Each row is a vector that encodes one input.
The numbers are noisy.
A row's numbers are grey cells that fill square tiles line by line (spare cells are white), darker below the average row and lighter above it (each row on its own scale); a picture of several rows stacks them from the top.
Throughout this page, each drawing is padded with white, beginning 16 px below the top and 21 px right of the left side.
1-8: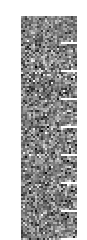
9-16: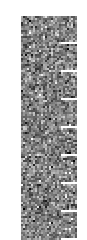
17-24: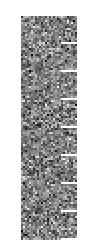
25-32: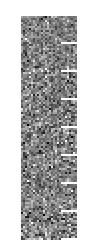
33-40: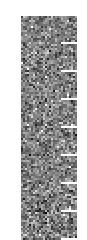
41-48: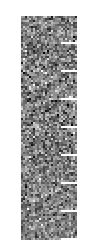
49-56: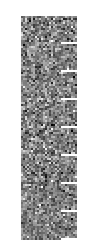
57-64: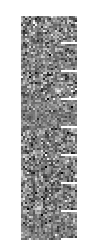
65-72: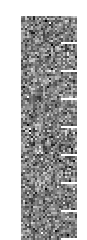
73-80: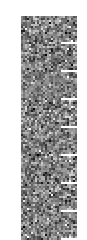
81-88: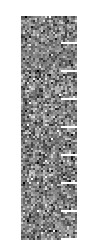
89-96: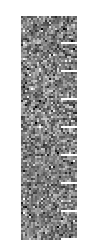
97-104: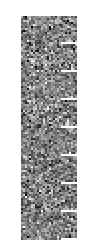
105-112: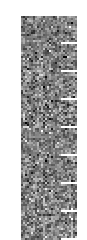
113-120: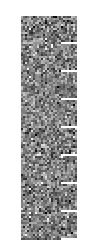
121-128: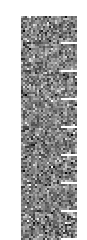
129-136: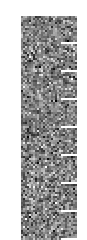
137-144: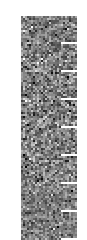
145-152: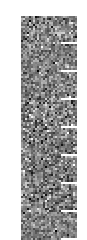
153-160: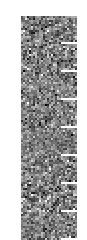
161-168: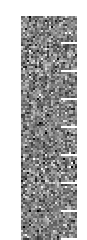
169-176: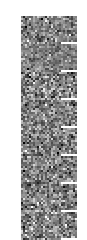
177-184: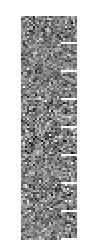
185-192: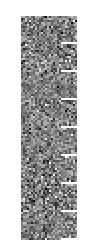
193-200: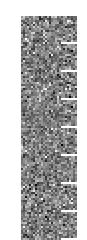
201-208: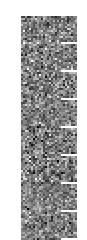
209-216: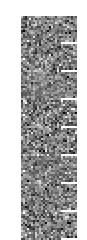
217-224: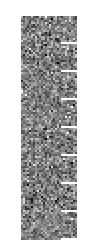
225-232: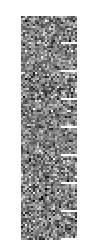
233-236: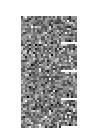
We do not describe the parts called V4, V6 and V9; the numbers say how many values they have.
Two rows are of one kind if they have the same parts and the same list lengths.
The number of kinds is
3.
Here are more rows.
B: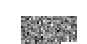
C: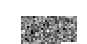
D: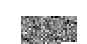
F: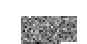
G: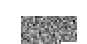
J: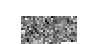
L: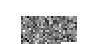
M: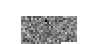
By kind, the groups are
B, C, D, J, L
F, G
M

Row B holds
a true/false value and a value of V9.
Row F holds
one of 5 labels, a true/false value and a value of V4.
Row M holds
a node of a 7-node tree and a value of V6.
